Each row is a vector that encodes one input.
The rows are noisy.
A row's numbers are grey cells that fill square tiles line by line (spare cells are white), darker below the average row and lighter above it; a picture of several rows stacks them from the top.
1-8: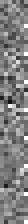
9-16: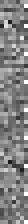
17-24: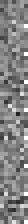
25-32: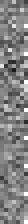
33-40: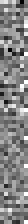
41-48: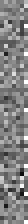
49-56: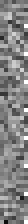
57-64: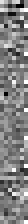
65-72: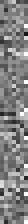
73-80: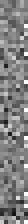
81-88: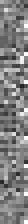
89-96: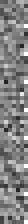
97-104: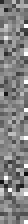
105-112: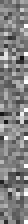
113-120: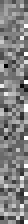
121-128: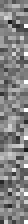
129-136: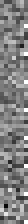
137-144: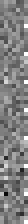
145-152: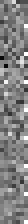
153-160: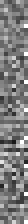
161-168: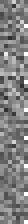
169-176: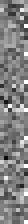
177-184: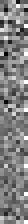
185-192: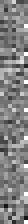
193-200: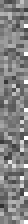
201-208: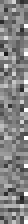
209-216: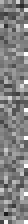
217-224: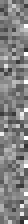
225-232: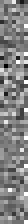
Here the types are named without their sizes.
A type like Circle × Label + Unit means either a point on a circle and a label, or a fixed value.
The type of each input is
Circle + Line.
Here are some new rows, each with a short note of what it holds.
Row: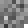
a point on a circle
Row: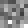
a point on a circle
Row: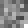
a point on a circle
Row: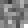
a point on a circle
